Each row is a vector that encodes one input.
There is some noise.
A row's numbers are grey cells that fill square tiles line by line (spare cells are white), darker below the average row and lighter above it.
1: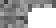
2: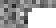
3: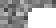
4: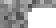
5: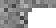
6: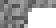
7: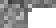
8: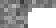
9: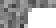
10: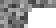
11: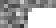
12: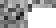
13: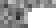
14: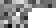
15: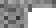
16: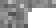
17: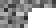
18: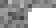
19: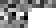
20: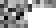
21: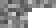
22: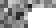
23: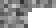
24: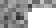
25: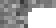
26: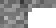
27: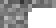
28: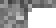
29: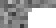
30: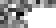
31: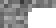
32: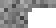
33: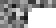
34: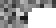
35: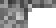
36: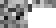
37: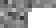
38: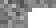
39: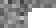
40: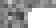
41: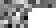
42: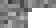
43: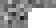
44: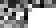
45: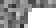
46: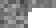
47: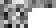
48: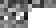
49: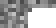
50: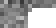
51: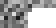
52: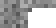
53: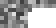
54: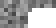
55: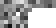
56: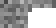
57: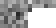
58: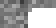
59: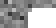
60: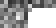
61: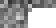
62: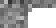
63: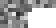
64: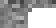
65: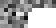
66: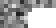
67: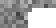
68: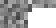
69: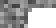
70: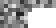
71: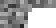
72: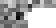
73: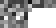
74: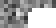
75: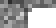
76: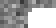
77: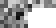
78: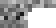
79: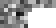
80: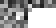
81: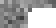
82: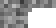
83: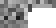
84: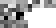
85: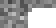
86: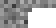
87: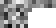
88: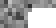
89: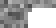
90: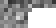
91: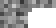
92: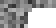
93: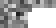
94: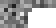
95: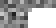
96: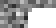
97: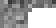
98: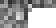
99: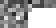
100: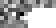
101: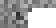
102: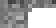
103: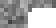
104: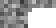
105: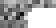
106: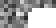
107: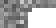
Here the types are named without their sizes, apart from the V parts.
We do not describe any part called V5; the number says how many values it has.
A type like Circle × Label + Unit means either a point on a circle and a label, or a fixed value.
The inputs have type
List(Bool × V5).
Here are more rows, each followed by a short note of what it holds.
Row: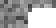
a list of two items
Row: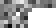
the empty list
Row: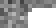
a list of one item
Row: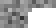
a list of two items
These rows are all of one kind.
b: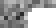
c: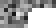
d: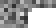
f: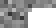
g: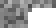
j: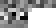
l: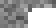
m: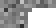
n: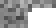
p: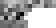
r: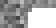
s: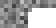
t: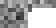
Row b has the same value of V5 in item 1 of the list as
p and r.
